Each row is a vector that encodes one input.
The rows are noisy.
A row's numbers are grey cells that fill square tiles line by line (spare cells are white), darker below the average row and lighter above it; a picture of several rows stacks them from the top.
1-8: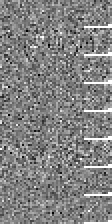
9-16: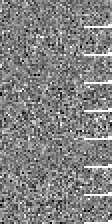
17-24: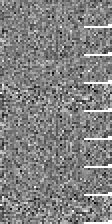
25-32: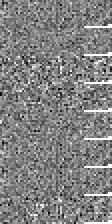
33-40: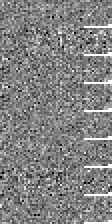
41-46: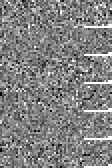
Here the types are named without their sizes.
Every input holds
a node of a tree and three true/false values.
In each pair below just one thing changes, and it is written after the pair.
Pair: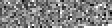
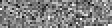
the node of the tree
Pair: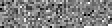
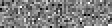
one of the three true/false values
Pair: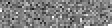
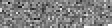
one of the three true/false values
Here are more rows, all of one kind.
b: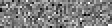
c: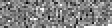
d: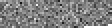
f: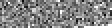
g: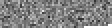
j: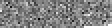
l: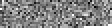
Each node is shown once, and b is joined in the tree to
d.
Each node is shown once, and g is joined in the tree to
c, d and j.
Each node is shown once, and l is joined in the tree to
j.
